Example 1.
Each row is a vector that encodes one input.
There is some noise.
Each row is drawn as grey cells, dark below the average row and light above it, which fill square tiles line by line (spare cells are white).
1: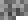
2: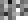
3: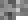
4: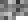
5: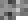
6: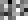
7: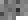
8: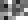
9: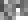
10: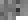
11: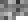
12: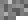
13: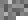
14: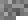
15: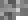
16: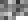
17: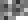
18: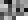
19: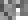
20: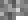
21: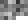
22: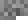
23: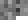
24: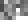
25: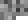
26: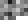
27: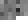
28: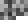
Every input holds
a point on a 5-point line.
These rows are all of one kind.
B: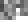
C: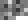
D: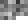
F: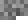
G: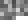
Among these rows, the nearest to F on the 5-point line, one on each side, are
C and G.
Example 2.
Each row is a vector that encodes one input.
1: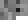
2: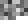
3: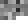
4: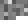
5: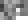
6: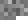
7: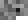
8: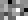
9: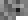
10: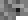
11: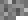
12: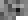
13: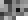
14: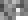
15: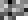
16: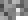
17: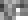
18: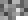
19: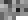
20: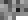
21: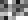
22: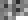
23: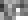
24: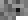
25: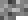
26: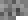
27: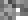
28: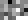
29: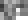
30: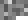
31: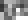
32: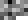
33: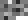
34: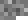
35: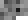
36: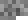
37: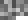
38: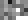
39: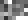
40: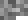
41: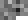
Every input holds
a point on a 7-point line.
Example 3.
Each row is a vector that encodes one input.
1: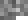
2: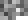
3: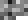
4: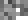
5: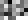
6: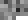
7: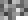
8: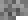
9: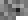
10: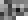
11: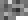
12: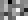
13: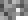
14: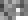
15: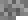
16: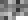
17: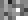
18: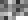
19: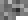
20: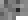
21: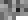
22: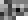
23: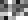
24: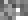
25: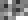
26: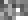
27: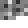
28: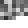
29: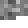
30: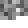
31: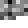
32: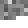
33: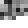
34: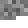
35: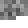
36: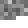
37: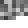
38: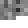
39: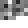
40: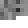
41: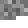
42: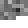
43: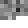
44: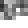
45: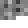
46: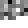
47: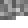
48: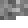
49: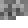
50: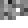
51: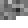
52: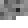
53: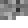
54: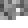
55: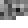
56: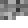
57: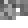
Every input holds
a point on a 7-point line.
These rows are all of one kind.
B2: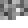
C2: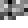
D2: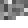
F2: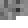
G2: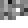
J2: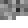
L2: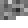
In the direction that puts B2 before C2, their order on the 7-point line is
B2, G2, C2, D2, L2, F2, J2.
